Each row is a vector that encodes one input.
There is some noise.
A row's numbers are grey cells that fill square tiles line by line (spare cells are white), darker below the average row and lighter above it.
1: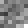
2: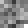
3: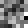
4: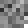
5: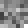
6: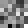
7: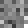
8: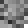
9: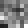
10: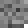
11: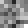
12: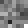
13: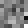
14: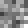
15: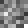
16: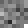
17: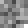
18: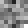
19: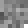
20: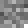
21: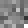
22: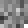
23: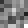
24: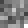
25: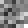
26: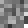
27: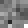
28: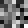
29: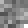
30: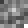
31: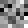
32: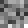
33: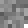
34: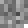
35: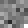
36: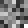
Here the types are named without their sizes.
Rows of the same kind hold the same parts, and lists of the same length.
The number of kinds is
2.
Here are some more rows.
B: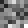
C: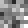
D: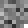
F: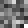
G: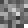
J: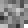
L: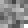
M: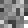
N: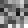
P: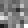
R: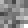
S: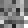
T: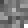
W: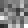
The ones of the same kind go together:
B, D, F, G, M, N, P, S, T, W
C, J, L, R

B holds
a label.
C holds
a point on each of two lines.
